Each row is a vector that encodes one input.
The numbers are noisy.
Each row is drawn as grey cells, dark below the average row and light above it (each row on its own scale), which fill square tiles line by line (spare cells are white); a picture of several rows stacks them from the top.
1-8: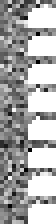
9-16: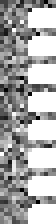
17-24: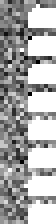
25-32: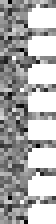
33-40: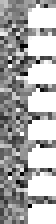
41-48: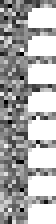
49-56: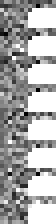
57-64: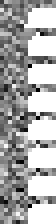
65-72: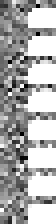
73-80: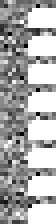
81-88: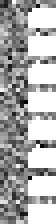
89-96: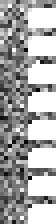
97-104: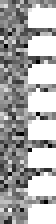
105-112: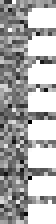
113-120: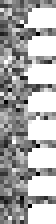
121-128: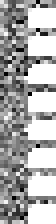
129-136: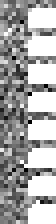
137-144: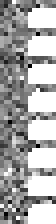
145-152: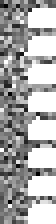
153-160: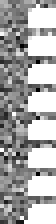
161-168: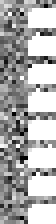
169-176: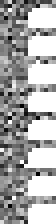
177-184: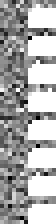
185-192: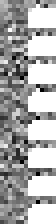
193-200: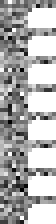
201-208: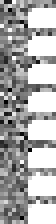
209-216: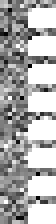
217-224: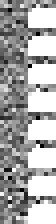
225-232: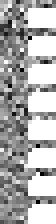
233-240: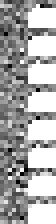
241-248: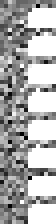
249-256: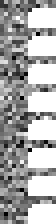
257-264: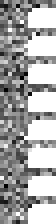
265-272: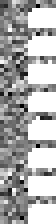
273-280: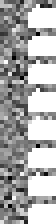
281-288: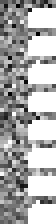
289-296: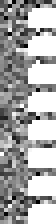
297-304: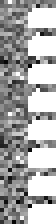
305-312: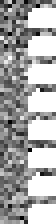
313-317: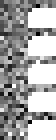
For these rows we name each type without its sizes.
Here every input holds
a node of a tree and a true/false value.
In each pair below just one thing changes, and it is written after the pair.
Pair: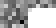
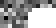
the true/false value
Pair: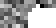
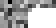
the node of the tree
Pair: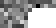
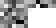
the true/false value
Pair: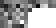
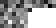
the node of the tree
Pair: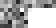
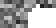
the node of the tree
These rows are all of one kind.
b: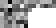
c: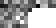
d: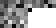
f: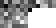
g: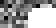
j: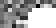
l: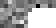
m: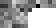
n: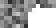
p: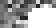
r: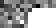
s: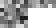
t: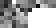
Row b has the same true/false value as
n and s.
